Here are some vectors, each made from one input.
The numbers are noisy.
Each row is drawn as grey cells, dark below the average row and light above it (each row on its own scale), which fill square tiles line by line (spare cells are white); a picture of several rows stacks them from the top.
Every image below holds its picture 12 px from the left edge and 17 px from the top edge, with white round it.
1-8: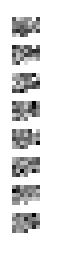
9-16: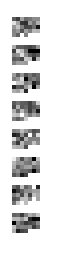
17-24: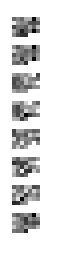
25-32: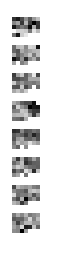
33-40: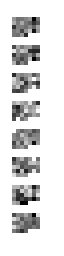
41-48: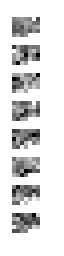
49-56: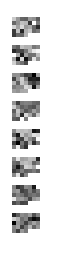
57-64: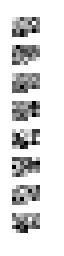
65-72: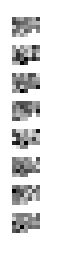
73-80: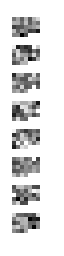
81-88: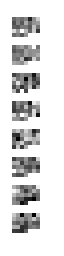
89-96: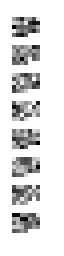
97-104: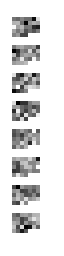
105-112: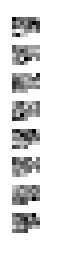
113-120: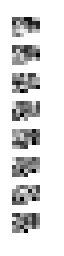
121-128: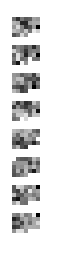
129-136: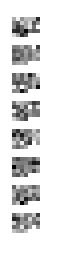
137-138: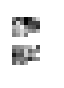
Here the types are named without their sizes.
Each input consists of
either three true/false values, or a list of points on a line.
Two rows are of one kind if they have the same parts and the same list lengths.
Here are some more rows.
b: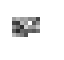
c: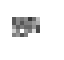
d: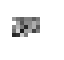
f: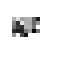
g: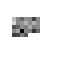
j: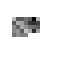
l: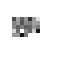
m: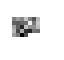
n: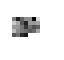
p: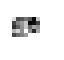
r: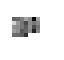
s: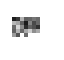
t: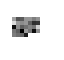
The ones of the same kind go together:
b, f, m
c, l
d, g, n, r, s, t
j, p

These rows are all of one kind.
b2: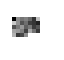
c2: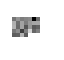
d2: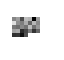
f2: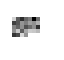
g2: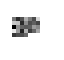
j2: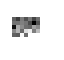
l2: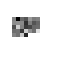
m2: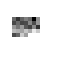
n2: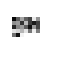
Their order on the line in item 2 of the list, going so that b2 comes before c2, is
b2, j2, d2, c2, n2, g2, m2, f2, l2.
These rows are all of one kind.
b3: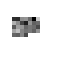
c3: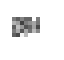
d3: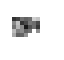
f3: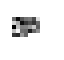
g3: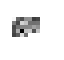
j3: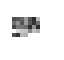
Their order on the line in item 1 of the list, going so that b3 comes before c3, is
j3, d3, b3, f3, c3, g3.
